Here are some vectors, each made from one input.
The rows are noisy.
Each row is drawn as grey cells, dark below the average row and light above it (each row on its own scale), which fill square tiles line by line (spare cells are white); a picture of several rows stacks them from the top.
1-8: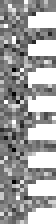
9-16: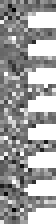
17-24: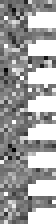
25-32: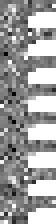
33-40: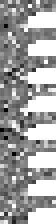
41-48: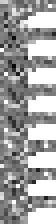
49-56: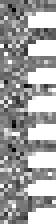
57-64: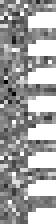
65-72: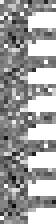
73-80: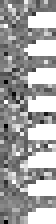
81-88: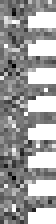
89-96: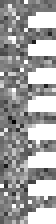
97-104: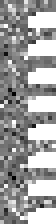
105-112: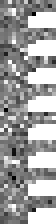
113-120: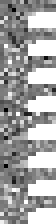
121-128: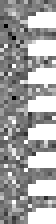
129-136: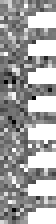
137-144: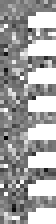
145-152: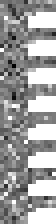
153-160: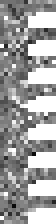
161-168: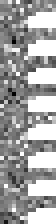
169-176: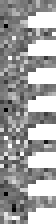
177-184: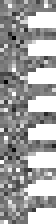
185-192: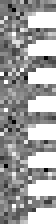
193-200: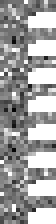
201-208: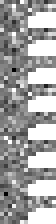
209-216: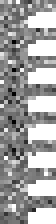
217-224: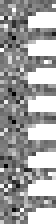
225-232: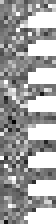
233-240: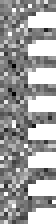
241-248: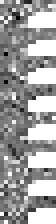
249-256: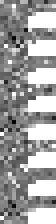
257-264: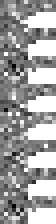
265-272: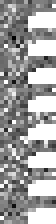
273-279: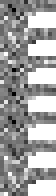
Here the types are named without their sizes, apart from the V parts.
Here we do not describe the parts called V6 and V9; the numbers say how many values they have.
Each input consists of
either a point on a line, or a true/false value, a value of V6 and a value of V9.
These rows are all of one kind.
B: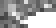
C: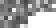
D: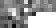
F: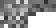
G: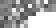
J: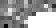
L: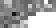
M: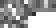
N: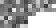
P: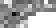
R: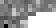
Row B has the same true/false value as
D, F, J and M.
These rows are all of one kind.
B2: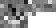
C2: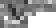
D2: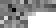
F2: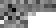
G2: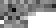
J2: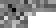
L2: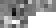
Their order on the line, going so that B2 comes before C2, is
G2, F2, D2, J2, B2, C2, L2.
